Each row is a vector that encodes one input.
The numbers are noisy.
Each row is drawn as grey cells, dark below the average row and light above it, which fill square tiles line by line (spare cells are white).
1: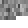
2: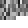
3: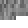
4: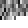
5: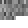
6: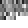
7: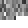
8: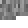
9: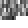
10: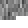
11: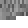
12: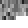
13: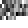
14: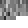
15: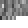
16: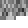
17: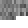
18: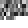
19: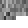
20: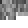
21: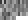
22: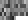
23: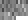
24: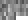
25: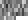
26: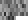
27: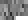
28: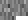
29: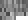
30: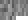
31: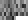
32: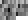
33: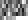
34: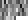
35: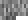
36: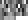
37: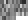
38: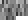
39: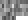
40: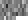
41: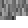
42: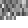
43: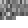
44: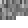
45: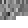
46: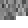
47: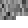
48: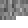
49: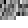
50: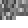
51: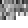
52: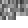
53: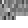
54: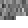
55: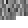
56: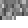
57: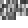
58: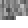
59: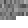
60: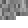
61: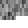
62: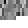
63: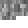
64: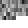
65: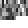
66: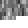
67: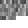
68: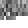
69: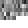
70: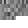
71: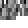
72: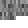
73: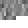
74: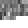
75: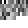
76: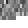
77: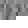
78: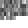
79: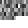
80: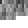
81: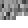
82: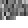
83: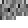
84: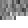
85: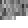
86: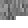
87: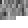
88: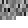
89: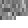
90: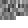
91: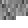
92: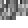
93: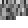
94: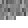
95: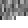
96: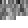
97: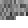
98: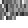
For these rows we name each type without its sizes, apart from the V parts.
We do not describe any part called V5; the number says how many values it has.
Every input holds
a true/false value and a value of V5, together with either a fixed value, or a node of a tree.
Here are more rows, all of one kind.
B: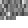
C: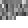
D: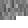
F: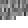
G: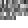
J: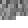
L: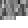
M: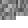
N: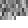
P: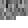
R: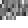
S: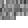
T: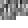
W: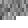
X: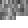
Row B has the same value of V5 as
D, R, W and X.
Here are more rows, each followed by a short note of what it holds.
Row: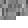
a true/false value and a value of V5
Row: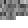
a true/false value and a value of V5
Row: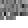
a node of a tree, a true/false value and a value of V5
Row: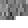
a true/false value and a value of V5
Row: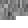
a true/false value and a value of V5
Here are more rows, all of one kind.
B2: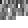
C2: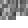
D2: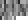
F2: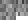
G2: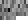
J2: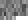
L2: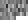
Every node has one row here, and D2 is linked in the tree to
L2.
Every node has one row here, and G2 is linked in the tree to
B2.
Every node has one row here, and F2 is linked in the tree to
C2.
